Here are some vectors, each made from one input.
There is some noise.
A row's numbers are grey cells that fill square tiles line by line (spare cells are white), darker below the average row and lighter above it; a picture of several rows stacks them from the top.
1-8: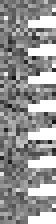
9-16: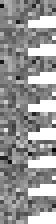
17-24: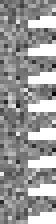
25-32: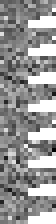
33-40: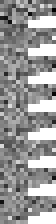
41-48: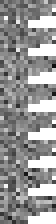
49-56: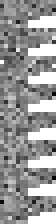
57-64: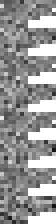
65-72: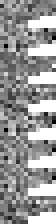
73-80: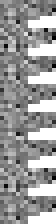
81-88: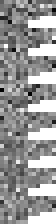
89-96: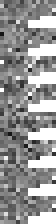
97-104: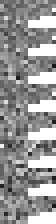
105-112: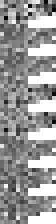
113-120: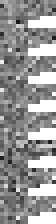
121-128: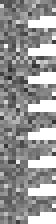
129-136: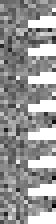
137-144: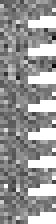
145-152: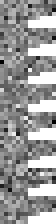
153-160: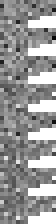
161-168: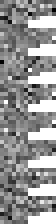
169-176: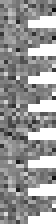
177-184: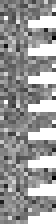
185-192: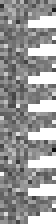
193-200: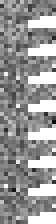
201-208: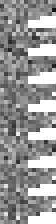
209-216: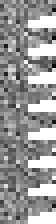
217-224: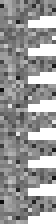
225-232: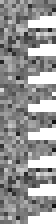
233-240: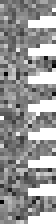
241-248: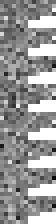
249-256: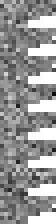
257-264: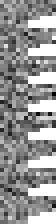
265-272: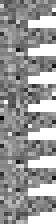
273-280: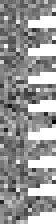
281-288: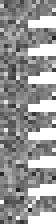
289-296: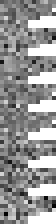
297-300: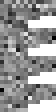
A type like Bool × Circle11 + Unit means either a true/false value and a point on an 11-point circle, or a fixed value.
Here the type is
Circle20 + Line6 + Line13.
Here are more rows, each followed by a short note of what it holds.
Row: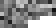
a point on a 6-point line
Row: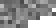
a point on a 20-point circle
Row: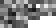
a point on a 6-point line
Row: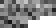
a point on a 6-point line
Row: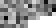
a point on a 13-point line
